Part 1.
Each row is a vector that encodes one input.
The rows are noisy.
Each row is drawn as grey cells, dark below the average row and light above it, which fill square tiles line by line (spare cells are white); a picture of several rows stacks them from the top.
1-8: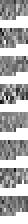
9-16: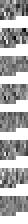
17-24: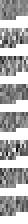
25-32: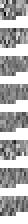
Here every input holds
a point on a 6-point line.
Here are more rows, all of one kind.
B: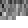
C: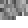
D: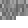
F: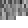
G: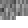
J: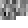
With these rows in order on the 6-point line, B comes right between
G and J.
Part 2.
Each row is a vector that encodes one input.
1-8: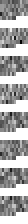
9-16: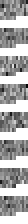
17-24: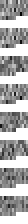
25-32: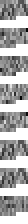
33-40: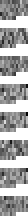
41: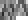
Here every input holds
one of 6 labels.
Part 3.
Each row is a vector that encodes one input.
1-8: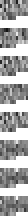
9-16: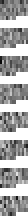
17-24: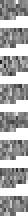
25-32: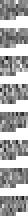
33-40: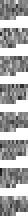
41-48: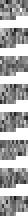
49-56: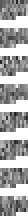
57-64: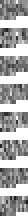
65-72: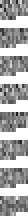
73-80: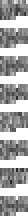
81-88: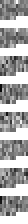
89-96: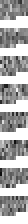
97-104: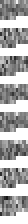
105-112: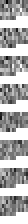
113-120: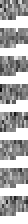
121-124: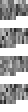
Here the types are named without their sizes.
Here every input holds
a node of a tree.
